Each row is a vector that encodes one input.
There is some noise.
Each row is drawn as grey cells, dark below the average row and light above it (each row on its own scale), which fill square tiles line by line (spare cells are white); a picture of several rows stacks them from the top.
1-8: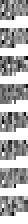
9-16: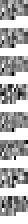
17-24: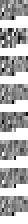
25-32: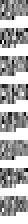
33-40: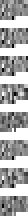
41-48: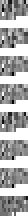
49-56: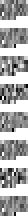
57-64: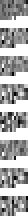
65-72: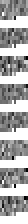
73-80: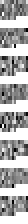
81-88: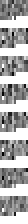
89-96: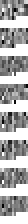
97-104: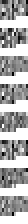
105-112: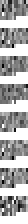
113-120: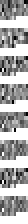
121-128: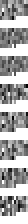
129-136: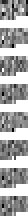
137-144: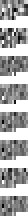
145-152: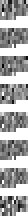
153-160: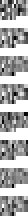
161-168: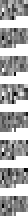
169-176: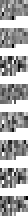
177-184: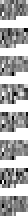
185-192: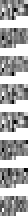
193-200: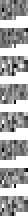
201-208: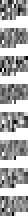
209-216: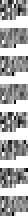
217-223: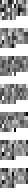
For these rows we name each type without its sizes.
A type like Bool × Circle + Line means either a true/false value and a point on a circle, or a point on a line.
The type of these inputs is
Bool × (Label + Line).
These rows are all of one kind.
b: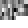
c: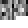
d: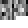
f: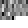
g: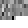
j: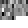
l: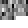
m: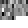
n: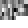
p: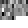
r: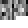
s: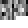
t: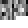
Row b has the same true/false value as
g and n.
